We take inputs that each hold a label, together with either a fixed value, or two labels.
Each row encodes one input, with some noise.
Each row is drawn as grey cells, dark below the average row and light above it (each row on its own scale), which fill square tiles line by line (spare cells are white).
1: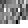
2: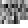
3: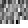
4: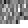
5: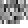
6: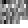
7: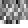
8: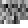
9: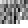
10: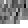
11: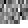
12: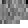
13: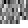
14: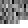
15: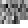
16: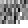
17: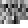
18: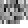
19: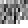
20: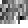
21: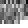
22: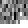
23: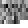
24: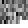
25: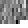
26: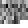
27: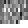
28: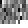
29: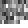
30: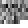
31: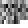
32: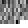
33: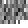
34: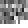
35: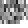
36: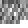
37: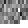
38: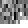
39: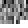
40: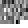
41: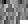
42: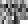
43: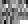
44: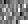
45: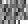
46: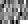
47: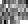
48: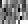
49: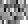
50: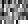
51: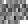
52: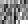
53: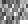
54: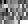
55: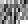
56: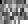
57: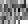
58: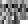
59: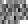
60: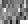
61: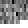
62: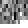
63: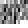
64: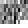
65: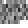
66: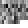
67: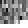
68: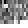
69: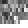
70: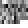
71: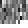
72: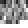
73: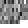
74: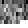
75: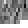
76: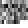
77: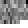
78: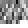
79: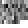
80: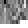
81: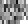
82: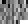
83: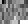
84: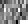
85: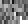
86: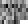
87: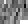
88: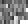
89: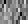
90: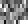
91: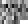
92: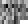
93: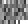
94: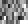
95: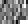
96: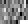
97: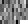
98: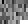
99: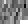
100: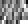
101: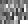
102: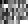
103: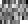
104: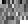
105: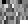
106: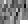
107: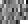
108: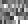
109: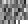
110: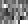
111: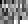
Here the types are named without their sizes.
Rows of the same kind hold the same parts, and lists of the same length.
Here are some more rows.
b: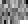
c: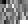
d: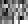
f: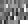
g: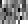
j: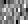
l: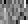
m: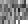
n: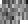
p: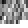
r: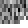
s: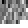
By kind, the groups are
b, c, d, f, j, l, n, p, s
g, m, r

